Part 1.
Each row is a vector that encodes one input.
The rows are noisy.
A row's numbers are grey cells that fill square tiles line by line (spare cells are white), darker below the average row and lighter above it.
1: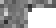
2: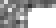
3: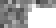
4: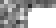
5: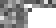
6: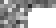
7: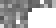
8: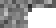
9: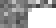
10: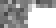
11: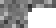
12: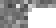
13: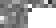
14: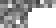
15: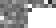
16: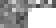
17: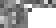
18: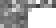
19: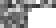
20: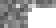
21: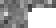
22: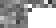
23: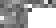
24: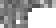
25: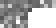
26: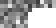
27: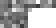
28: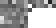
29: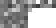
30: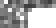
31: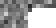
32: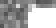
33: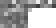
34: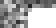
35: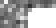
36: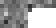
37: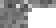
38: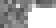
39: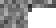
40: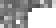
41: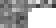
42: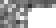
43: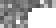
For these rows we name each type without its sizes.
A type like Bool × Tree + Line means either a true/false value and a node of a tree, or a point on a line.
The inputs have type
Label.
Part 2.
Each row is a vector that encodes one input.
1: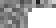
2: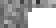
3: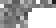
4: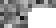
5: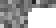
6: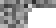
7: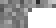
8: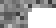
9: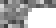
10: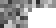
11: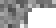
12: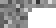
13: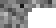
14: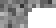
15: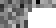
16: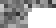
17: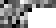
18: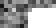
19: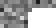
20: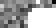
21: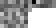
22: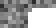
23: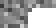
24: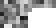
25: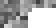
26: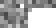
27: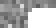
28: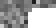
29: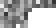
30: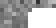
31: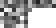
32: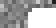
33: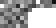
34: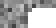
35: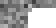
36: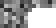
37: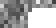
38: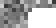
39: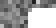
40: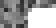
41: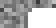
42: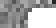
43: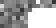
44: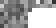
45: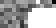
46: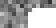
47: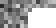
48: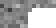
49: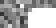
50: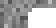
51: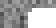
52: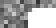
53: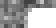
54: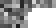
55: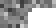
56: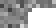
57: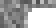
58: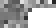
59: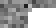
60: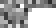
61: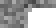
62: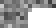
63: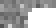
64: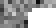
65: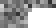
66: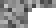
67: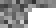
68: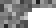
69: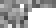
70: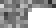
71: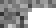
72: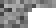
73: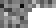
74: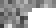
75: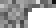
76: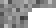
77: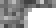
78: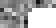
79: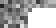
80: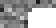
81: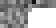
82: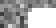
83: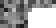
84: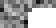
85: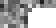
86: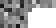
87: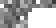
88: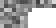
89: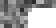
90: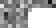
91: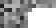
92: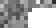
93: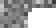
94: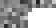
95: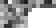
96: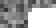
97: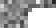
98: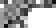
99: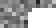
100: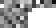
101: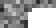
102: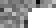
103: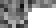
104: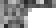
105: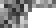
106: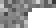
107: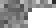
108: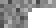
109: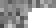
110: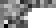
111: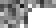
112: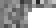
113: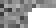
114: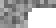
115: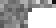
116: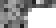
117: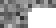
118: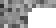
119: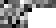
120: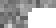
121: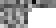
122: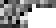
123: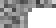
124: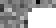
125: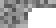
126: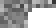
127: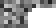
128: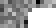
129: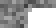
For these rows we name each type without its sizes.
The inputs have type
Tree + Unit.
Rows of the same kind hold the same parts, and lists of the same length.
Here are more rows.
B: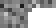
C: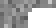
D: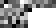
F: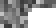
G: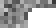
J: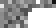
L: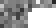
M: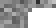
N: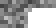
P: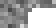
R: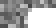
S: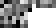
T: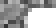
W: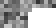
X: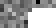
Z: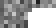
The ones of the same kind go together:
B, C, F, G, J, L, M, N, P, R, T, W, X, Z
D, S

